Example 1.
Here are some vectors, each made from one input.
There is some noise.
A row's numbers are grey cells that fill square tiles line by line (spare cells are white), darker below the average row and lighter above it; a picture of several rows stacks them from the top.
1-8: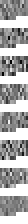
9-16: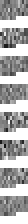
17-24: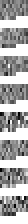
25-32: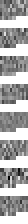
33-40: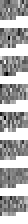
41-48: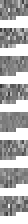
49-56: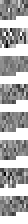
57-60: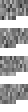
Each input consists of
a point on a 7-point line, together with either a fixed value, or a node of an 8-node tree.
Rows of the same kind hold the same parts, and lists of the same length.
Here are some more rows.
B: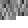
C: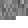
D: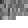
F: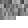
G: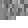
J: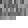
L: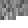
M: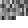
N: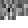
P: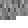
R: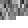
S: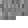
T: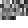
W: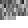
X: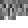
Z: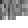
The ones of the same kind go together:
B, F, G, L, M, N, P, S, W
C, D, J, R, T, X, Z

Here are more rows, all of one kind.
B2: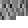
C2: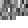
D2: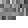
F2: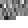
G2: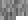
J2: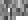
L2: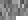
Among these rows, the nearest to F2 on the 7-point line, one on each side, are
D2 and J2.
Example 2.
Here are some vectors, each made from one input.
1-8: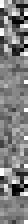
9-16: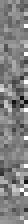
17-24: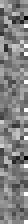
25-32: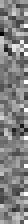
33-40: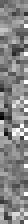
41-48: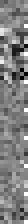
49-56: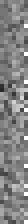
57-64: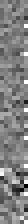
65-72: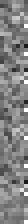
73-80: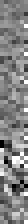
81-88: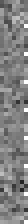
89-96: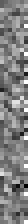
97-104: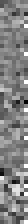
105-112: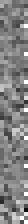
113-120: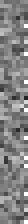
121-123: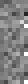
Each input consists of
either one of 7 labels, or a point on an 8-point line.
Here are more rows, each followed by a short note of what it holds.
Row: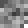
a point on an 8-point line
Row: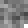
a point on an 8-point line
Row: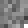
a point on an 8-point line
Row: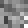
one of 7 labels
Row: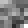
one of 7 labels
